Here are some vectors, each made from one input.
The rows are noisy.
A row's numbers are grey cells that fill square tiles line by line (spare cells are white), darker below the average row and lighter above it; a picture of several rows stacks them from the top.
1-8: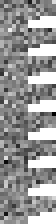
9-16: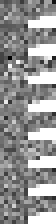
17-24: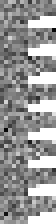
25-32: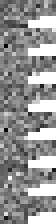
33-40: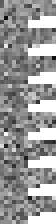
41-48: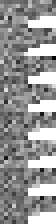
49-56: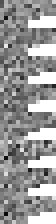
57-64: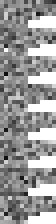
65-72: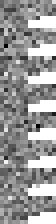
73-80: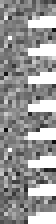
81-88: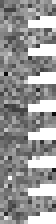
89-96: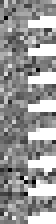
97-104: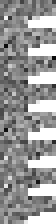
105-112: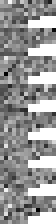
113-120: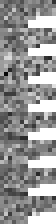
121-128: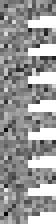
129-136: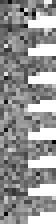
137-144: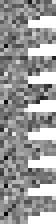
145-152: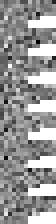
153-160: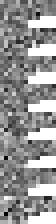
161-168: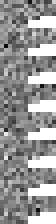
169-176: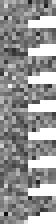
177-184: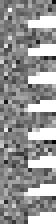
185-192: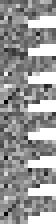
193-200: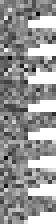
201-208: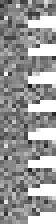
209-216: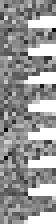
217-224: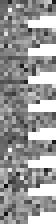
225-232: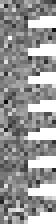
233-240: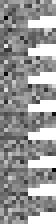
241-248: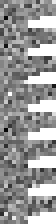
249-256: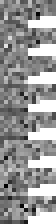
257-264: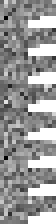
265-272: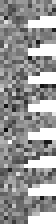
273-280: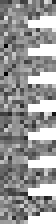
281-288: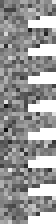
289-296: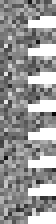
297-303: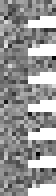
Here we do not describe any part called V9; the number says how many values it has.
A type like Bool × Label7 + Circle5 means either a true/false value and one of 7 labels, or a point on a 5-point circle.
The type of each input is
Bool × V9 + Circle11.
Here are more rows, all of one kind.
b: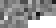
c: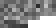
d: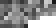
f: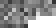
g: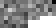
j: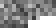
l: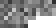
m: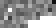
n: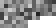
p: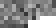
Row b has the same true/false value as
m and n.
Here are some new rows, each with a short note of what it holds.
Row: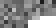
a true/false value and a value of V9
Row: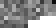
a true/false value and a value of V9
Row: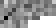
a point on an 11-point circle
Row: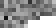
a point on an 11-point circle
